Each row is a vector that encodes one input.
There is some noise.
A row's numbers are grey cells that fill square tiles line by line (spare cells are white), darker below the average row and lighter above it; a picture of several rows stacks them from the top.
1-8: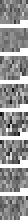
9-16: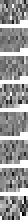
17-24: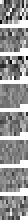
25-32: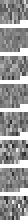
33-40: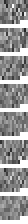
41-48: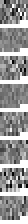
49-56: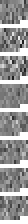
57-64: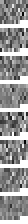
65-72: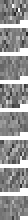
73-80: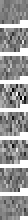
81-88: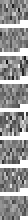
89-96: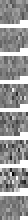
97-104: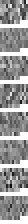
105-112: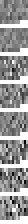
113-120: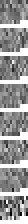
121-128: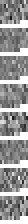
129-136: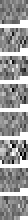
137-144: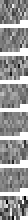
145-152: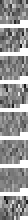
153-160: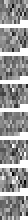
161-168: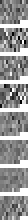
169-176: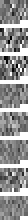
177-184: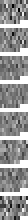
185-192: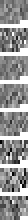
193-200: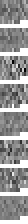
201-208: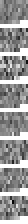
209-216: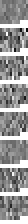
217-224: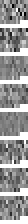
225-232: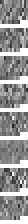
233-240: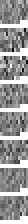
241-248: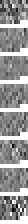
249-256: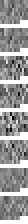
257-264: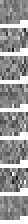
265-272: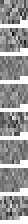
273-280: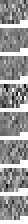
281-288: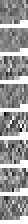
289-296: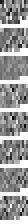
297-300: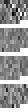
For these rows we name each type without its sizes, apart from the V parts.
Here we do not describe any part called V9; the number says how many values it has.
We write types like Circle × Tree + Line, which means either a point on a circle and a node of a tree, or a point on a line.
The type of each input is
(Line + Tree) × V9.
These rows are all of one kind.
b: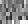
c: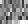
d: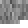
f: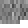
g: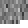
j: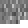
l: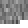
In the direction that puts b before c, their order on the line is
f, b, d, c, j, g, l.
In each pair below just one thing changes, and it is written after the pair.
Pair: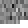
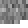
the node of the tree
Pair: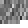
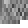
the value of V9
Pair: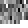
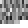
the value of V9
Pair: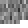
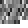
the node of the tree
